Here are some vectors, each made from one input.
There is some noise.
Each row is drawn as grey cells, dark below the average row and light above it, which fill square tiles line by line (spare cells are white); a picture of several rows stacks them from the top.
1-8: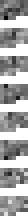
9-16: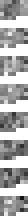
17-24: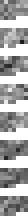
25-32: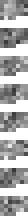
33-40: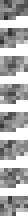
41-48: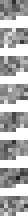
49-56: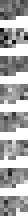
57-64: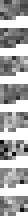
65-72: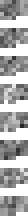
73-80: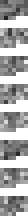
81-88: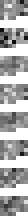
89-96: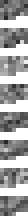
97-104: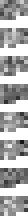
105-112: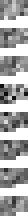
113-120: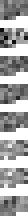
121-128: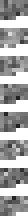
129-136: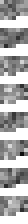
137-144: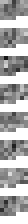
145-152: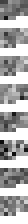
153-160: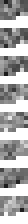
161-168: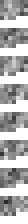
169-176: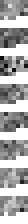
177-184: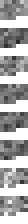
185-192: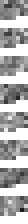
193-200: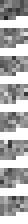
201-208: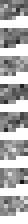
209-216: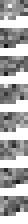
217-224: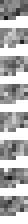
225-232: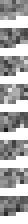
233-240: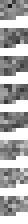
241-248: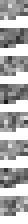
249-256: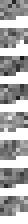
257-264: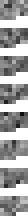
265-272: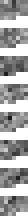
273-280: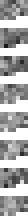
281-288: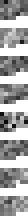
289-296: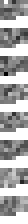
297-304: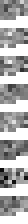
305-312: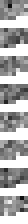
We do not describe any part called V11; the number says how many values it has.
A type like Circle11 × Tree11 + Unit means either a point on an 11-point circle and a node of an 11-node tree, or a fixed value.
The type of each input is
List3(Bool × V11).
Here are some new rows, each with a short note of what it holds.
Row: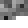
a list of two items
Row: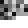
the empty list
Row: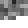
a list of three items
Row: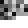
the empty list
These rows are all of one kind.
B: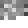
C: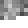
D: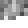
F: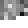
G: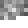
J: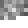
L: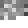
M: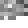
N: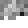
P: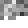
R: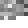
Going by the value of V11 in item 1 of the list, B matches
G, J and L.
